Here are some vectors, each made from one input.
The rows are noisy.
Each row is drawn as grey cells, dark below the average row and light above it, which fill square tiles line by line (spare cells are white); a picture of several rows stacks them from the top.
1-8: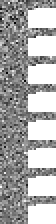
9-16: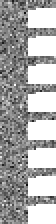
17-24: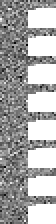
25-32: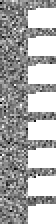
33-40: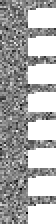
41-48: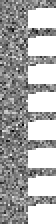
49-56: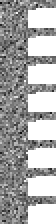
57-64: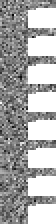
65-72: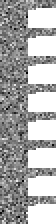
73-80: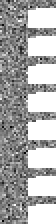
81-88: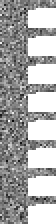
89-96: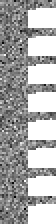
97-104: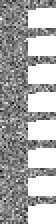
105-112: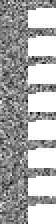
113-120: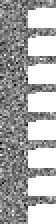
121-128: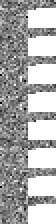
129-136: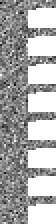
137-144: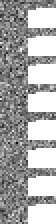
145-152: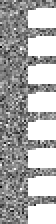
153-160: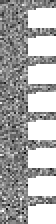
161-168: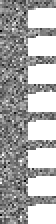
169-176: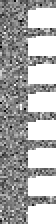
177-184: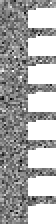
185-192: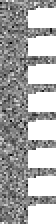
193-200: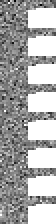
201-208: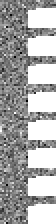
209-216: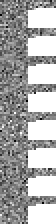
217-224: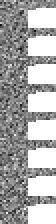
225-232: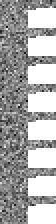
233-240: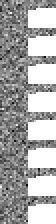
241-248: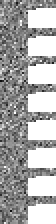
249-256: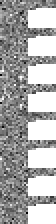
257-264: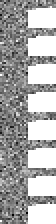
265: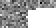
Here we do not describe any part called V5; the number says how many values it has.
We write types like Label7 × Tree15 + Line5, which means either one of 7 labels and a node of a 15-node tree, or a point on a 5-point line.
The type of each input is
(Circle9 + V5) × (Tree12 + Unit).
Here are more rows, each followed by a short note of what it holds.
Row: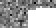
a node of a 12-node tree and a value of V5
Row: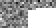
a point on a 9-point circle
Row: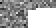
a point on a 9-point circle
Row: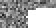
a value of V5
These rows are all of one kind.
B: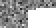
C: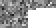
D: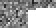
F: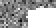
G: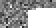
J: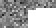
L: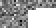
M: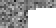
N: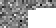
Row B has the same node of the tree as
C and F.
